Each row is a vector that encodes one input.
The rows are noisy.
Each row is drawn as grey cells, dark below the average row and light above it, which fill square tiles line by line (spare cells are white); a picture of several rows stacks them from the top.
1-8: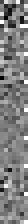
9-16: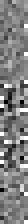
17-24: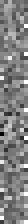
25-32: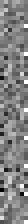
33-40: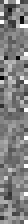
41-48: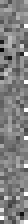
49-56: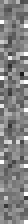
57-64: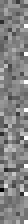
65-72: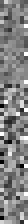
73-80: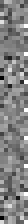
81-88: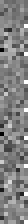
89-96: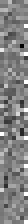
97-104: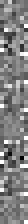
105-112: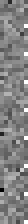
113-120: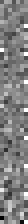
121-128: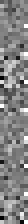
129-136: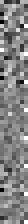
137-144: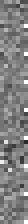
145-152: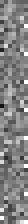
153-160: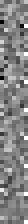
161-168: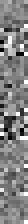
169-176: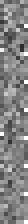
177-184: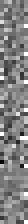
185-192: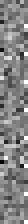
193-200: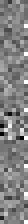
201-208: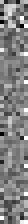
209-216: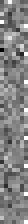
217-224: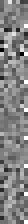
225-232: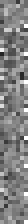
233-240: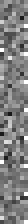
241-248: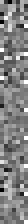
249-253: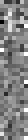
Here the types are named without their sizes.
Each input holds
a label and a true/false value.
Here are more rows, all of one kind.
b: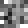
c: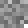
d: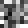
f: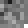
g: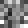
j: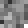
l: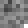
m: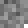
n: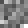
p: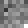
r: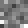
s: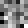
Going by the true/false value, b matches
c, d, g and m.
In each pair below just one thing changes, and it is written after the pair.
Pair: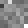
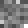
the true/false value
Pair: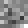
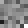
the label
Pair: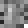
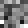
the label
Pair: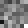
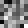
the true/false value
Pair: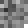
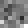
the label
